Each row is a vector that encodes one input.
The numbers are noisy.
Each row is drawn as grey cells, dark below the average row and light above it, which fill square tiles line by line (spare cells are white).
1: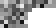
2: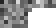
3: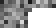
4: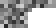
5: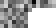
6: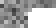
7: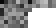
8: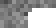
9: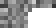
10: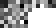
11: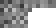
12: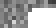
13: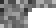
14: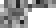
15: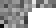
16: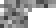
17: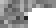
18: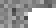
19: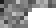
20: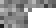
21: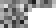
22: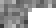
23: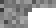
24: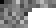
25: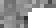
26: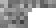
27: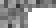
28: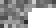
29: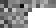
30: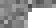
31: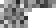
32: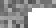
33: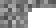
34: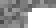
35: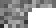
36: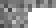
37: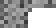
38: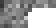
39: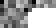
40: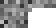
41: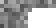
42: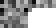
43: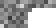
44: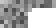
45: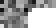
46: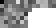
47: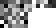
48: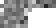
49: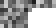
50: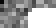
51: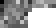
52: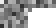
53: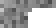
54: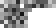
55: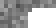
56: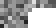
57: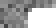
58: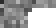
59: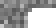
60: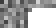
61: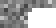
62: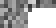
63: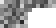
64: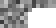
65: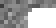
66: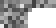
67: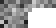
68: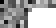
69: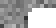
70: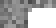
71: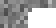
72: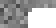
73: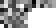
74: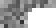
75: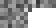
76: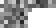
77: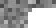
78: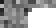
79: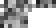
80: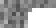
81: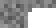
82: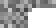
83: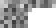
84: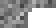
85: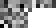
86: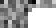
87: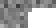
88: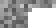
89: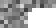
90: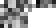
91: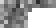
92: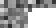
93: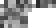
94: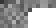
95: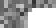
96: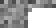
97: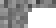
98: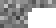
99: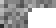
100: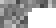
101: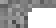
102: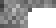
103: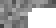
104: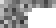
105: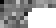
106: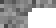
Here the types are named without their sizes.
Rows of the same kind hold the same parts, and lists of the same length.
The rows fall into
3 kinds.
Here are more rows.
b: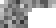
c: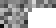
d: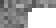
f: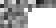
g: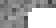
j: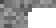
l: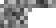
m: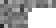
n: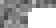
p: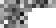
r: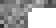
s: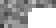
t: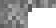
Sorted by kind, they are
b, c, g, n, r, s
d, f, j, p, t
l, m

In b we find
a label and a true/false value.
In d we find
a point on each of two lines.
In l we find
a fixed value.
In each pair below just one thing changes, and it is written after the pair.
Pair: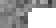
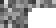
the true/false value
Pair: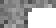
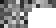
the true/false value
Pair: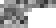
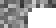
the label
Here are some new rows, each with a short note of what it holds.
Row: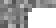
a label and a true/false value
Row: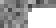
a point on each of two lines
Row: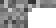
a label and a true/false value
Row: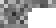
a fixed value
